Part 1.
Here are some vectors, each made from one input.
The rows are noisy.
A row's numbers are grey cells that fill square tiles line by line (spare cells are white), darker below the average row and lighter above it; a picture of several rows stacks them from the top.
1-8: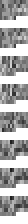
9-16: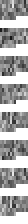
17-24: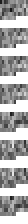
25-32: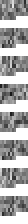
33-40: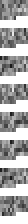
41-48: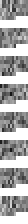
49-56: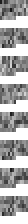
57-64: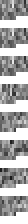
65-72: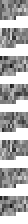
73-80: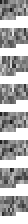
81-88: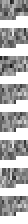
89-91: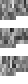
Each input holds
one of 6 labels.
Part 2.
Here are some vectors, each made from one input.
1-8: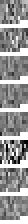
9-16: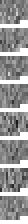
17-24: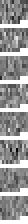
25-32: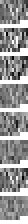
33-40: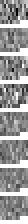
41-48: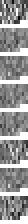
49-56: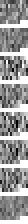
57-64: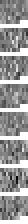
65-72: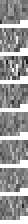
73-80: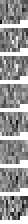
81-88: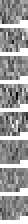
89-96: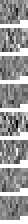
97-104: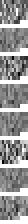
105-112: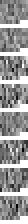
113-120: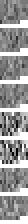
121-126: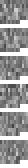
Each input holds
either a point on a 15-point circle, or a fixed value.
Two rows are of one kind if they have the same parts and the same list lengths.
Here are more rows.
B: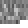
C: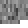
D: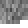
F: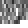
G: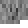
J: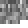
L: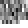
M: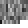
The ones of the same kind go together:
B, C, D, F, G, L, M
J

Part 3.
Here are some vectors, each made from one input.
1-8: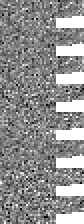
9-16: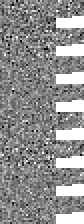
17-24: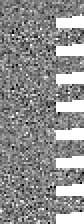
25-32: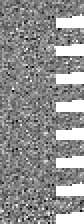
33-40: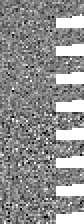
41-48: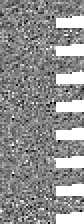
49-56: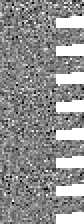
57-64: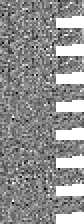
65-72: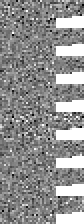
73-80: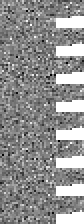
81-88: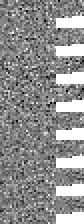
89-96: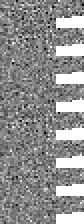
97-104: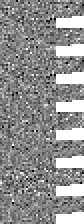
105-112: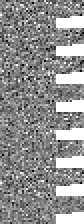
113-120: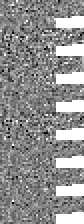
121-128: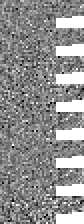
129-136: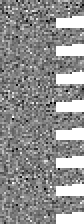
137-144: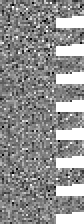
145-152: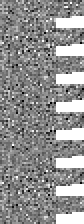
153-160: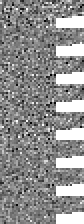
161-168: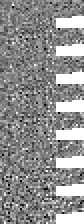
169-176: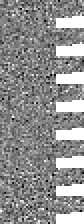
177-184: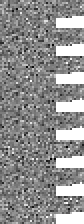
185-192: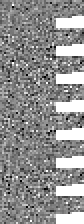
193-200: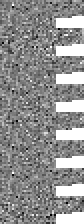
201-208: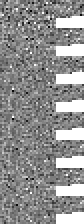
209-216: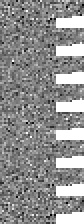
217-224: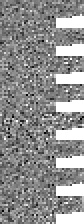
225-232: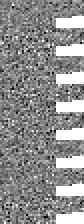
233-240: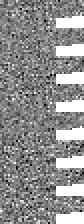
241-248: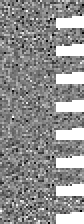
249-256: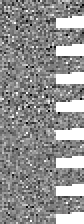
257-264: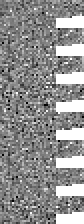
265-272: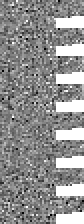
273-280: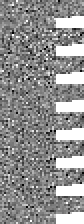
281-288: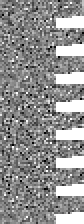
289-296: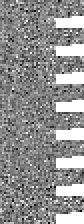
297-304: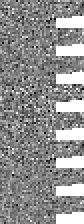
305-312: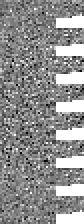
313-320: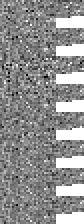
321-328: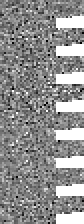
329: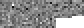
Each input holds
five true/false values.
